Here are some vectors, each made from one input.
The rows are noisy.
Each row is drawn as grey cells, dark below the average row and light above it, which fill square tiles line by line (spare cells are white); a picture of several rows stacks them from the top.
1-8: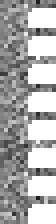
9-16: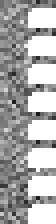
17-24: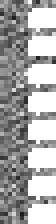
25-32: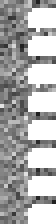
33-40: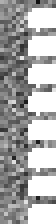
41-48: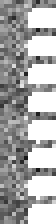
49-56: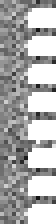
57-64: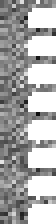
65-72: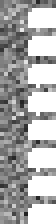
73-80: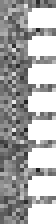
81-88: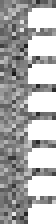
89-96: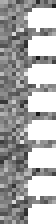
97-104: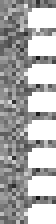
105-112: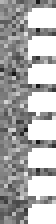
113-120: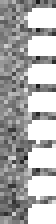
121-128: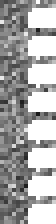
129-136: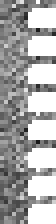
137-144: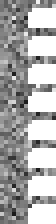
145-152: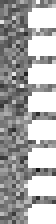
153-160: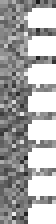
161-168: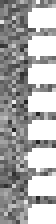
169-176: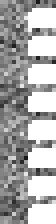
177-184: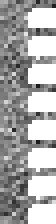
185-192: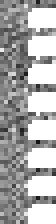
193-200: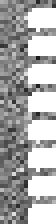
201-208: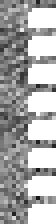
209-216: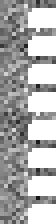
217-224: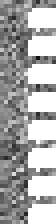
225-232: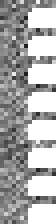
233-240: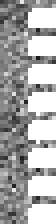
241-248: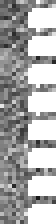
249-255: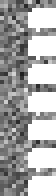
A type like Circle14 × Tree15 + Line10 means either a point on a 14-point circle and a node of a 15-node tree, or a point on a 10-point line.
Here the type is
Bool × Line15 + Tree13.
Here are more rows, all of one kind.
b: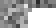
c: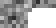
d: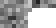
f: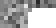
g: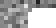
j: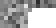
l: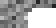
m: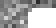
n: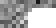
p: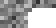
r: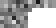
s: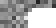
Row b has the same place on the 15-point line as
f and j.
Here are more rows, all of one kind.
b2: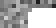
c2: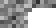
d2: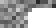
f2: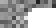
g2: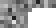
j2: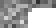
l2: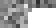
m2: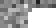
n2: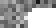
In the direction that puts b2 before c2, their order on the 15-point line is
l2, m2, b2, j2, g2, d2, f2, n2, c2.
